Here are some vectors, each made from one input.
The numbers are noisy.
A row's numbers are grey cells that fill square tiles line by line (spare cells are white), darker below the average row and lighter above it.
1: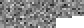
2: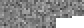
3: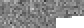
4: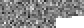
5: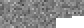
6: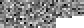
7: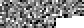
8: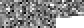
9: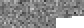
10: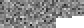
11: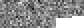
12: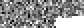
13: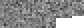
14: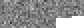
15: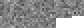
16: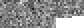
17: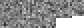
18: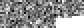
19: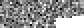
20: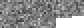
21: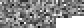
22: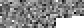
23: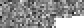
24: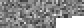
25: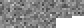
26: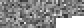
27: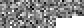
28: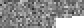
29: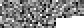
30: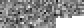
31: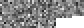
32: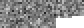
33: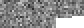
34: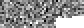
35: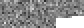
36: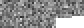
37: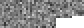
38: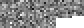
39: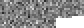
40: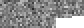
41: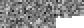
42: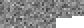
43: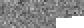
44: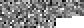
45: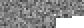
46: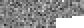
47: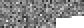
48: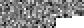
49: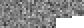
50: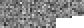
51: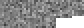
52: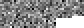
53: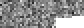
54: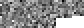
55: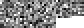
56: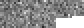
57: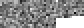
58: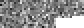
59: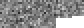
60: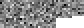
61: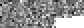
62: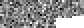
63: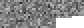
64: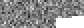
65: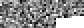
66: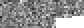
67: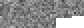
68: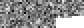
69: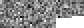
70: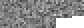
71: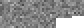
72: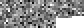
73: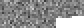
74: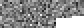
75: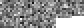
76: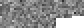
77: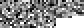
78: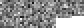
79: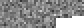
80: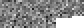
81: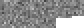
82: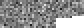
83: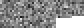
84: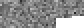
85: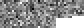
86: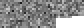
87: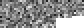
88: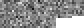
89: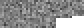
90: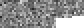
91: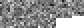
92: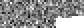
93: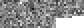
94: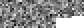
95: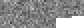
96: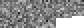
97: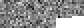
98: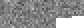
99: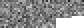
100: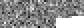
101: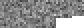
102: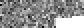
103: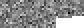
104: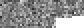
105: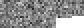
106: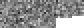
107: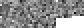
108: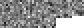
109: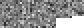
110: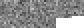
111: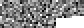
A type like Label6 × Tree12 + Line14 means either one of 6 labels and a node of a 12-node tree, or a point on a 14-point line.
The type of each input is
Circle8.
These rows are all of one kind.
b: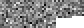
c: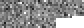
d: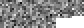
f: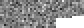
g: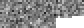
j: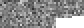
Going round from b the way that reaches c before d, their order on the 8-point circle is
b, j, c, f, g, d.
